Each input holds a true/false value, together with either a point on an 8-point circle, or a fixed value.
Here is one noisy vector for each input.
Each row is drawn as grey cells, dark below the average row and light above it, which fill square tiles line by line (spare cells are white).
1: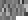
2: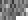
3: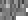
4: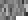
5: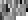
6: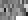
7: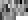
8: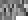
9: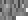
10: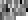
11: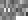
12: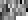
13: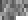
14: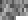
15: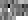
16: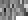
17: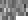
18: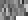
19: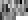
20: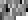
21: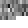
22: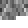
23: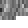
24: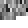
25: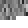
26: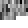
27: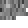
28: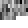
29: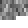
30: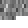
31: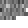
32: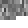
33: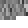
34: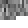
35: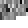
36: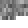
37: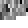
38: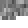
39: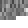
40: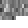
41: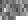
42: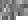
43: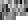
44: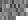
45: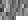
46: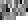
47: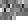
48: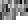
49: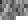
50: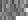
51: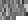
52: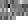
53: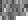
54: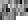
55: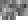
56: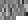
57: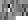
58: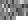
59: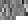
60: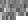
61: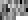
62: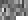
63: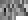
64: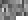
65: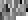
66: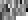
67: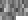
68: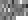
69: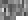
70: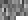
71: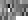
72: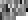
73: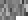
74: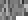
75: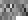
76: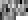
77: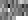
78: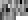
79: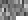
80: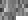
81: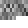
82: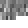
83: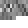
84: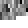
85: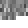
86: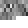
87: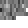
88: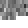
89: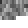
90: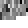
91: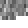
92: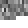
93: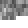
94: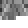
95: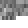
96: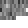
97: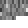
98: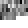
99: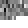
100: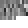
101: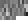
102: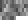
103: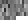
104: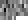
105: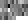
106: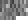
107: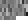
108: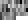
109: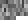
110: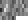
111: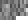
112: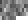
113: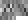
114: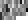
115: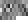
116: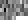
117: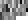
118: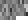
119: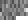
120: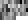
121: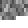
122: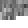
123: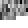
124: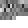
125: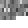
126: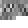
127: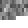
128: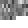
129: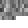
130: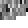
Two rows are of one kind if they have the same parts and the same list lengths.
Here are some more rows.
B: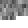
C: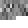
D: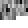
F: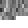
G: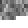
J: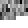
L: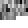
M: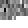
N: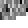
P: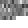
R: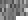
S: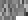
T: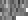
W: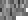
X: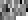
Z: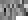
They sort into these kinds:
B, C, F, G, M, P, R, S, T, W, Z
D, J, L, N, X

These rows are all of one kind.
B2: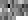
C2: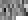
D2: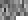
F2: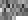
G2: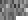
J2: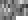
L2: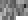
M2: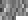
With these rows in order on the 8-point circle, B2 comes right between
F2 and J2.
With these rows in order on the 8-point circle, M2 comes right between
G2 and L2.
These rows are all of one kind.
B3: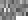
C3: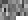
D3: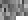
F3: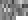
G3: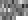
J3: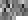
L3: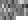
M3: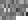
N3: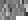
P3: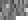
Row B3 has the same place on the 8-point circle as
F3, G3, L3 and M3.
